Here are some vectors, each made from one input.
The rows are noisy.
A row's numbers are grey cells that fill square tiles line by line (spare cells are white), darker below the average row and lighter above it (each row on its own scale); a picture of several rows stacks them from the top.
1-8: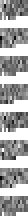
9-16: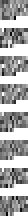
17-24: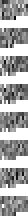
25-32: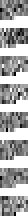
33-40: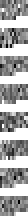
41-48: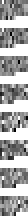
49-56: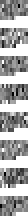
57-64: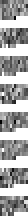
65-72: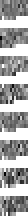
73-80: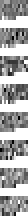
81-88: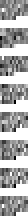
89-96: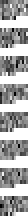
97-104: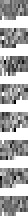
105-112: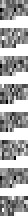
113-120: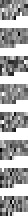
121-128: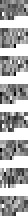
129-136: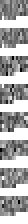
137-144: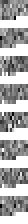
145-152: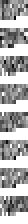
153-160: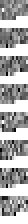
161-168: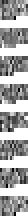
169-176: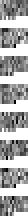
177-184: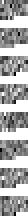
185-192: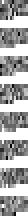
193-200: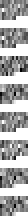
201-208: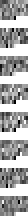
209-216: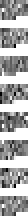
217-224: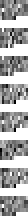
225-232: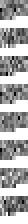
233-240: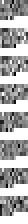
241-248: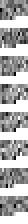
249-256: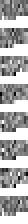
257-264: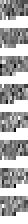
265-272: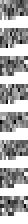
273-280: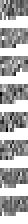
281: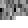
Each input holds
either a point on a 7-point line, or a point on an 8-point line.
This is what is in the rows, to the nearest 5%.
About 35% of them hold a point on a 7-point line. The rest hold a point on an 8-point line.
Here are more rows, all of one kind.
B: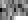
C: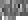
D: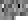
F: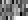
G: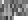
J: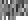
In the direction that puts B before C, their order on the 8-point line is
B, G, F, D, C, J.
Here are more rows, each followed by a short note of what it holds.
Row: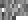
a point on a 7-point line
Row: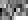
a point on an 8-point line
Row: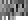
a point on an 8-point line
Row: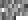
a point on a 7-point line
